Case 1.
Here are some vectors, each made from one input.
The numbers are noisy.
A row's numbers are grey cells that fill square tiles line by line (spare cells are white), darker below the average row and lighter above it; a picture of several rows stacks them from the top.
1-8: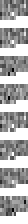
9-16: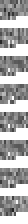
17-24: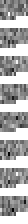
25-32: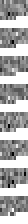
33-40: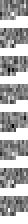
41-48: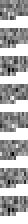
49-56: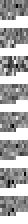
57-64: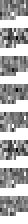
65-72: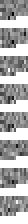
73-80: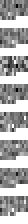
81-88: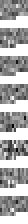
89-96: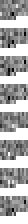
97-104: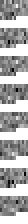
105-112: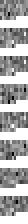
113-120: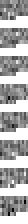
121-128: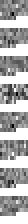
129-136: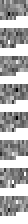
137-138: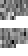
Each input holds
either a fixed value, or five true/false values.
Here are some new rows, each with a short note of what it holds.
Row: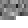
five true/false values
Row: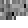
five true/false values
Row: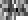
a fixed value
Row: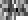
a fixed value
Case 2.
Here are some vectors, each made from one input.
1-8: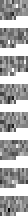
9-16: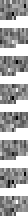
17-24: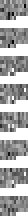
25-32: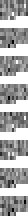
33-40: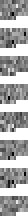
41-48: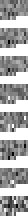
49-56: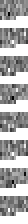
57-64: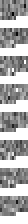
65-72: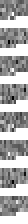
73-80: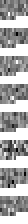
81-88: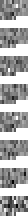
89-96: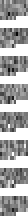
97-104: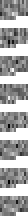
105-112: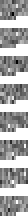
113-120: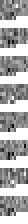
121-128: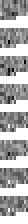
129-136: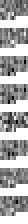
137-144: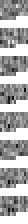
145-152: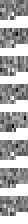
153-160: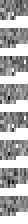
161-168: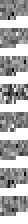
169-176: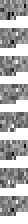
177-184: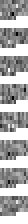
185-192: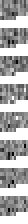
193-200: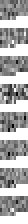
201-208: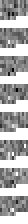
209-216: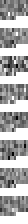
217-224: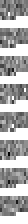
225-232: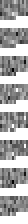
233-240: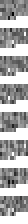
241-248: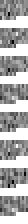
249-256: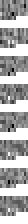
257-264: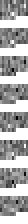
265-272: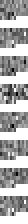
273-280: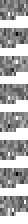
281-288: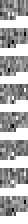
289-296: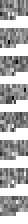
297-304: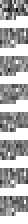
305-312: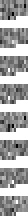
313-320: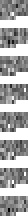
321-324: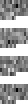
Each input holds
either a fixed value, or five true/false values.
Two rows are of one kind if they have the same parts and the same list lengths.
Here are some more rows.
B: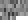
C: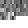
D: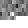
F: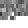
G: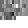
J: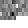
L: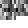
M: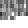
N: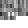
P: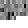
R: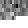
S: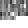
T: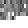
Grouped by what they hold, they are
B, C, D, F, G, J, M, N, P, R, S, T
L

